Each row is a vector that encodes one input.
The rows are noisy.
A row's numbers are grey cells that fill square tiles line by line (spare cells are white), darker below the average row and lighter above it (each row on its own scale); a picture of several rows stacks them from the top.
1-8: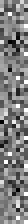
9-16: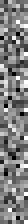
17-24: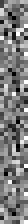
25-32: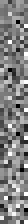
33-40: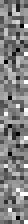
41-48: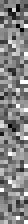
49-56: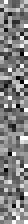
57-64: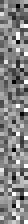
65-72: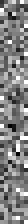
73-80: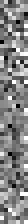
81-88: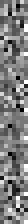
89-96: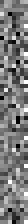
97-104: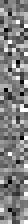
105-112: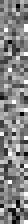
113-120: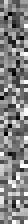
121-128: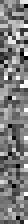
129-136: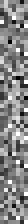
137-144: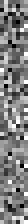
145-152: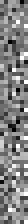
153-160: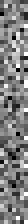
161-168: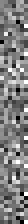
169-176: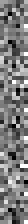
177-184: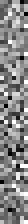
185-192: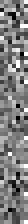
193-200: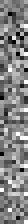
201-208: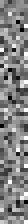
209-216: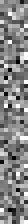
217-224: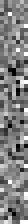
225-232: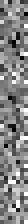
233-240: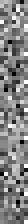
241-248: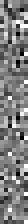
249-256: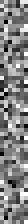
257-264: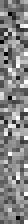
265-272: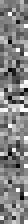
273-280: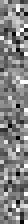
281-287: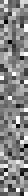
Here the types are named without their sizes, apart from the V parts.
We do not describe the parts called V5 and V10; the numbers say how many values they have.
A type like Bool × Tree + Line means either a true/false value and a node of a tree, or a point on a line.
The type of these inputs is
Bool × (Line + V10) × V5.
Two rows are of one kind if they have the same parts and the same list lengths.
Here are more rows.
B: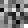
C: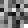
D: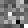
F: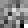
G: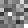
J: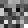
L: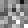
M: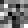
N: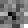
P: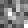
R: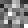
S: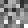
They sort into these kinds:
B, C, F, J, M, N
D, G, L, P, R, S

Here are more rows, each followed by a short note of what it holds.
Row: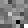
a true/false value, a value of V5 and a value of V10
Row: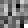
a point on a line, a true/false value and a value of V5
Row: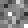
a true/false value, a value of V5 and a value of V10
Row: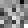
a true/false value, a value of V5 and a value of V10
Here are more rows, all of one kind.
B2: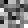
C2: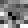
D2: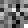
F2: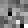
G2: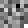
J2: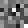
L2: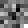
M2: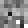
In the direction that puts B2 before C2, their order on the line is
M2, F2, G2, B2, C2, D2, L2, J2.
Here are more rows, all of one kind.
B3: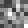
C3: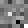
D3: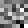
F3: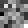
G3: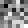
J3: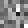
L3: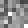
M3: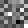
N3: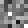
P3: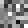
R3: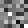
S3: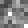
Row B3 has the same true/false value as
D3, J3, M3 and P3.
